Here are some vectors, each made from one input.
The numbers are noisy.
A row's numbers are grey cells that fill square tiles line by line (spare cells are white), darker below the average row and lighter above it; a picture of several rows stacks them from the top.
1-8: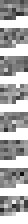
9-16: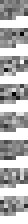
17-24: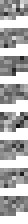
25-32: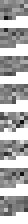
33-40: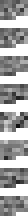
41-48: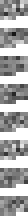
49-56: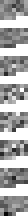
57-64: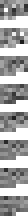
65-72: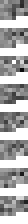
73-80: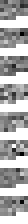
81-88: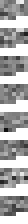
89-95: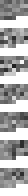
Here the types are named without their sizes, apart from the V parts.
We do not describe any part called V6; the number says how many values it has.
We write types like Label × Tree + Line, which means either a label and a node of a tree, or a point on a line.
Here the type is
(Bool × Bool × Bool + V6) × Tree.
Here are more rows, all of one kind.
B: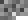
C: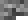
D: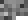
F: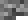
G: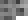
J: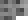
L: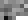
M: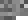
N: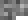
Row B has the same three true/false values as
D, L and M.
